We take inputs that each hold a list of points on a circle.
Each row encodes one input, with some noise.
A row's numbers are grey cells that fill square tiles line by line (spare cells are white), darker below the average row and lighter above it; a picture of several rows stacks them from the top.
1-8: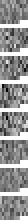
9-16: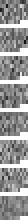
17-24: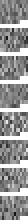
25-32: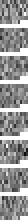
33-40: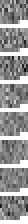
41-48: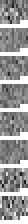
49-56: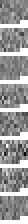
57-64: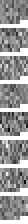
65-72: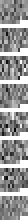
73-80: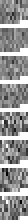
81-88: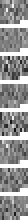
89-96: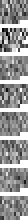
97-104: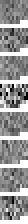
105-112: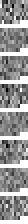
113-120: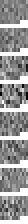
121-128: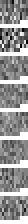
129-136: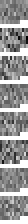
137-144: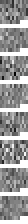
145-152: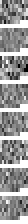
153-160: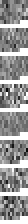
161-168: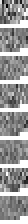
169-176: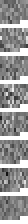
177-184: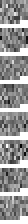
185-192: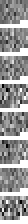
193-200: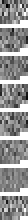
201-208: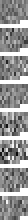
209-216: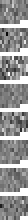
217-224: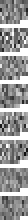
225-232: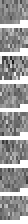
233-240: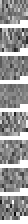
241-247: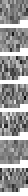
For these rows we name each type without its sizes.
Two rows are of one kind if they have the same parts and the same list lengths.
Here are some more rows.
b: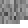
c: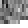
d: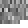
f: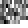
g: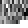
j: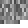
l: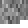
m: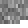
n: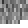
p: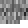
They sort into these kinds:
b, c, n, p
d, g, l
f
j, m

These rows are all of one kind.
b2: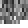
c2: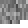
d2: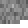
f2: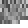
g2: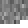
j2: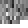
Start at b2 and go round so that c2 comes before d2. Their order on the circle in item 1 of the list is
b2, c2, f2, j2, d2, g2.
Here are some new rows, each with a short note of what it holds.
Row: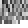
a list of one item
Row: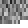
a list of two items
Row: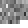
a list of two items
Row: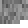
a list of two items
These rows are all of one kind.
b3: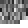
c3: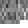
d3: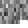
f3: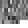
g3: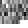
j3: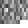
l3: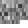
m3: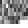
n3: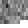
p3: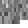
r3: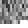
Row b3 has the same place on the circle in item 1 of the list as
c3, f3, j3 and m3.
